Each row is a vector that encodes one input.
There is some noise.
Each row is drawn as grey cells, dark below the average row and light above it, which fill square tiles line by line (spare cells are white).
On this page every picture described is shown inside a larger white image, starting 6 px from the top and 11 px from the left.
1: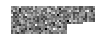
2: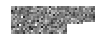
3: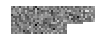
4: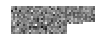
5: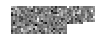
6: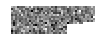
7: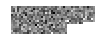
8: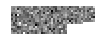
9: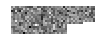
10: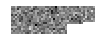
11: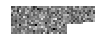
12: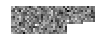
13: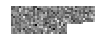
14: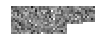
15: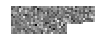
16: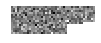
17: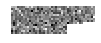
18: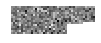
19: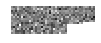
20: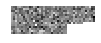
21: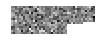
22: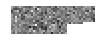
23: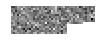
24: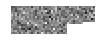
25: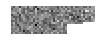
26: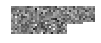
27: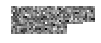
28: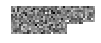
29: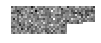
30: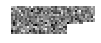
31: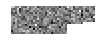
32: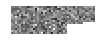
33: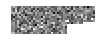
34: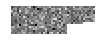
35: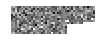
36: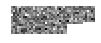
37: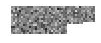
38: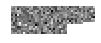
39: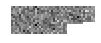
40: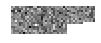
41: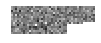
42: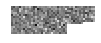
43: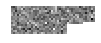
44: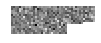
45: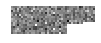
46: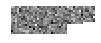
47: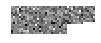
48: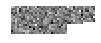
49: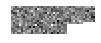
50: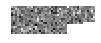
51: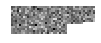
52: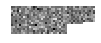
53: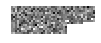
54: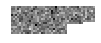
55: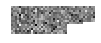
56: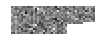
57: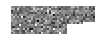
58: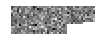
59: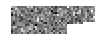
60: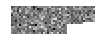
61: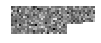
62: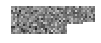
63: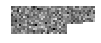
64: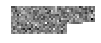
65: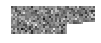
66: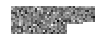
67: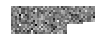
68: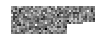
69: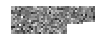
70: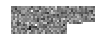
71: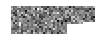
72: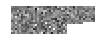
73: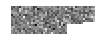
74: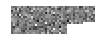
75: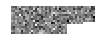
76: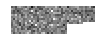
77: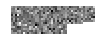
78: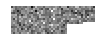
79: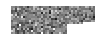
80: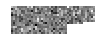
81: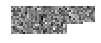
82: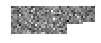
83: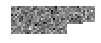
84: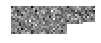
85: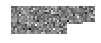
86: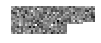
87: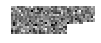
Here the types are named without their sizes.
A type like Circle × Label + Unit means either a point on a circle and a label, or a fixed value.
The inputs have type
(Circle + Unit) × Tree.
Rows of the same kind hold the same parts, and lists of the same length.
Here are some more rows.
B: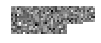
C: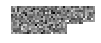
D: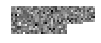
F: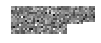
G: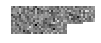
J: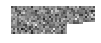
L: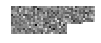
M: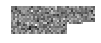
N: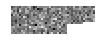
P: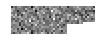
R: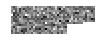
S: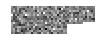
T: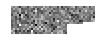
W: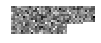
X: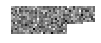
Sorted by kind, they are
B, C, D, G, L, N, T
F, J, M, P, R, S, W, X

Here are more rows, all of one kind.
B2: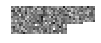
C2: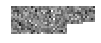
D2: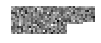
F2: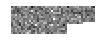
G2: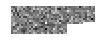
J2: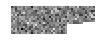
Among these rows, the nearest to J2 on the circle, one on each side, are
C2 and D2.
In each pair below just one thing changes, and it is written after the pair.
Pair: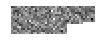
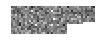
the place on the circle
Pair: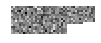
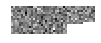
the place on the circle
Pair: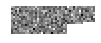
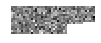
the node of the tree
